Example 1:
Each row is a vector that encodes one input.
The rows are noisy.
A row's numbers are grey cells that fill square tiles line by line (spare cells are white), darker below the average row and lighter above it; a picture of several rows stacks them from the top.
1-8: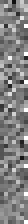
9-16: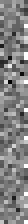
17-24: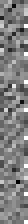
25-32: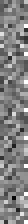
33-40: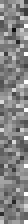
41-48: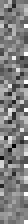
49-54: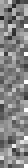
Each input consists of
a point on a 6-point line.
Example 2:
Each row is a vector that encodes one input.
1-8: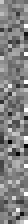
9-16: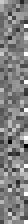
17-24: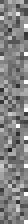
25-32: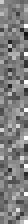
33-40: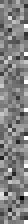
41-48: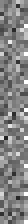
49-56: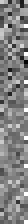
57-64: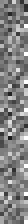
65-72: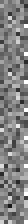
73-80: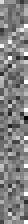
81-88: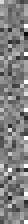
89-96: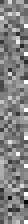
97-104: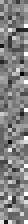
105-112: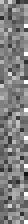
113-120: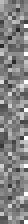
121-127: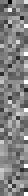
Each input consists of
a point on a 13-point circle.
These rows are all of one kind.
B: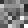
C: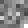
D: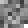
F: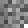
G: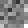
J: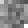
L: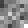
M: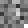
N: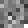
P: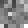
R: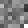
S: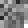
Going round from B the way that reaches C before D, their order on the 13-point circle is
B, R, F, M, C, L, P, G, S, J, D, N.
